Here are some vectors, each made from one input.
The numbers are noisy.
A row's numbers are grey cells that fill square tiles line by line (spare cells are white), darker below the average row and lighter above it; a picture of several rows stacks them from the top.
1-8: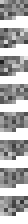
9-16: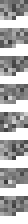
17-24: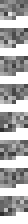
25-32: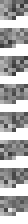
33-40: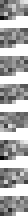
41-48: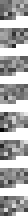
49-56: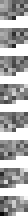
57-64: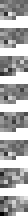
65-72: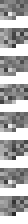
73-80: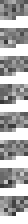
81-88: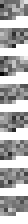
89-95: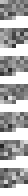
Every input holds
either a point on a 6-point line, or a point on an 8-point line.
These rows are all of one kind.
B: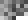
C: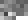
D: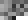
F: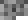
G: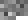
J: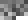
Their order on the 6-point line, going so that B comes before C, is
D, B, J, C, G, F.
